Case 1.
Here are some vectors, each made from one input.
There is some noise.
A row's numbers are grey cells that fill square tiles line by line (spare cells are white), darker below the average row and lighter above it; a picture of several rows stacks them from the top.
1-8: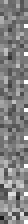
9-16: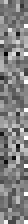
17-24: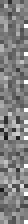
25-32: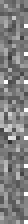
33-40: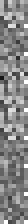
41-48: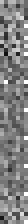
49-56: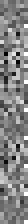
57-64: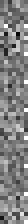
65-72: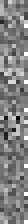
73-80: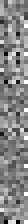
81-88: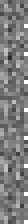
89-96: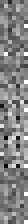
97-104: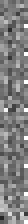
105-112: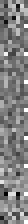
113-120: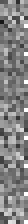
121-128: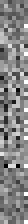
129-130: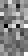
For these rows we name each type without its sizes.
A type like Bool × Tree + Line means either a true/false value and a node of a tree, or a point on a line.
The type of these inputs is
Bool × (Tree + Unit) + Line.
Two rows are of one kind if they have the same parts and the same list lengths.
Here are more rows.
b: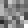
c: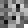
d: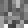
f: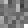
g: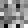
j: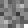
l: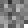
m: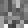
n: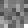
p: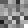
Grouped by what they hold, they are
b, c, g, p
d, m
f, j, l, n

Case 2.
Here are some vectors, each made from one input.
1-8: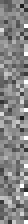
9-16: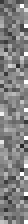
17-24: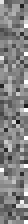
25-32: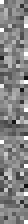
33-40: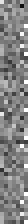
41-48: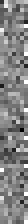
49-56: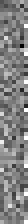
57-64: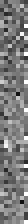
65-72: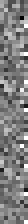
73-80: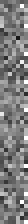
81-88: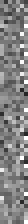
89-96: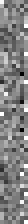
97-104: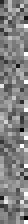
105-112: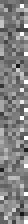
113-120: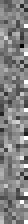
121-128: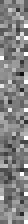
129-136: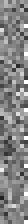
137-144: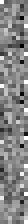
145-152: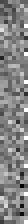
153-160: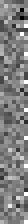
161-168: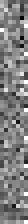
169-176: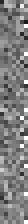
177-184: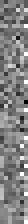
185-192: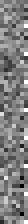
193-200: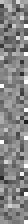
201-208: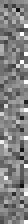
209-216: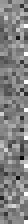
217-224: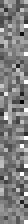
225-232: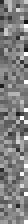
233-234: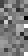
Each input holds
a point on an 11-point line, together with either one of 8 labels, or a node of a 10-node tree.
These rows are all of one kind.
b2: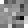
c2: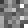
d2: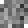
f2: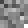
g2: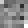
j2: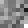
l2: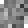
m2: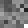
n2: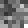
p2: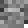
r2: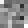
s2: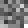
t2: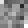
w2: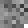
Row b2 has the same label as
j2, l2 and s2.
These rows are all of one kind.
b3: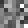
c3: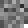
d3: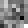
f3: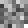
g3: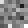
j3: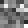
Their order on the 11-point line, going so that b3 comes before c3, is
j3, b3, f3, c3, g3, d3.
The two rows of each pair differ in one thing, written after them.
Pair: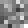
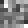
the node of the tree
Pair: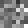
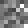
the node of the tree
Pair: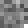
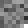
the node of the tree
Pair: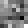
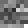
the place on the 11-point line
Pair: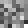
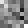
the place on the 11-point line
